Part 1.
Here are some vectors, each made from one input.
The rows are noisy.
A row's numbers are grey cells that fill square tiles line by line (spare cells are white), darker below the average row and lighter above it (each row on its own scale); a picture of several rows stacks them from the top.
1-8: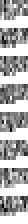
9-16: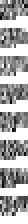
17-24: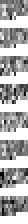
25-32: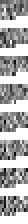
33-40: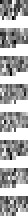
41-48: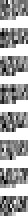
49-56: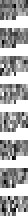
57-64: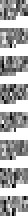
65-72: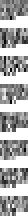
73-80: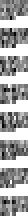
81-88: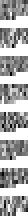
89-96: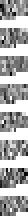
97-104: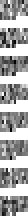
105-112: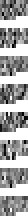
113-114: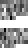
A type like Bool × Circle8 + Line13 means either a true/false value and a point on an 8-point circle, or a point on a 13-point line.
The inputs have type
(Bool × Bool × Bool × Bool + Unit) × Label7.
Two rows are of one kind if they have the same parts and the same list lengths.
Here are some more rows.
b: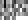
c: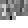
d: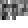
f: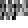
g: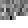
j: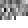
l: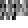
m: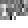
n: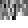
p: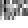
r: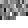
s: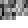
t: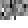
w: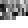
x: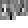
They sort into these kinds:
b, d, f, j, l, n, p, r, s, t, w
c, g, m, x

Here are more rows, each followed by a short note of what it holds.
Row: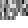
one of 7 labels and four true/false values
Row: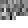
one of 7 labels
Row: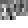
one of 7 labels
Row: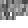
one of 7 labels and four true/false values
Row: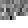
one of 7 labels
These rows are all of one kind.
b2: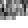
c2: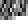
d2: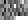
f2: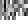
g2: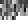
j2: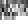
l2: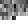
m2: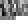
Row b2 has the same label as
j2 and m2.
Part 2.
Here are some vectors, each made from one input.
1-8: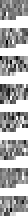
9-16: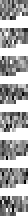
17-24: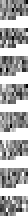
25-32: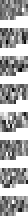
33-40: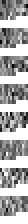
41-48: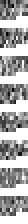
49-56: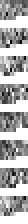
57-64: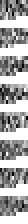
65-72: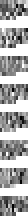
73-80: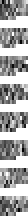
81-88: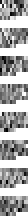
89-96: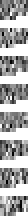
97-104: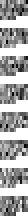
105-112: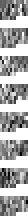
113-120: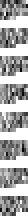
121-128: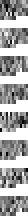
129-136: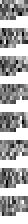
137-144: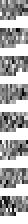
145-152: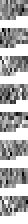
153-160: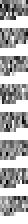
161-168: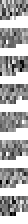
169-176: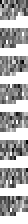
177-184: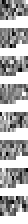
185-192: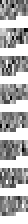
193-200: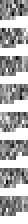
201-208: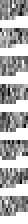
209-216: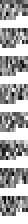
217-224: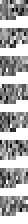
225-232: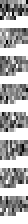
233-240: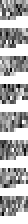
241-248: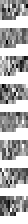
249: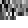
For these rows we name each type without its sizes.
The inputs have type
Bool × Line × Line.
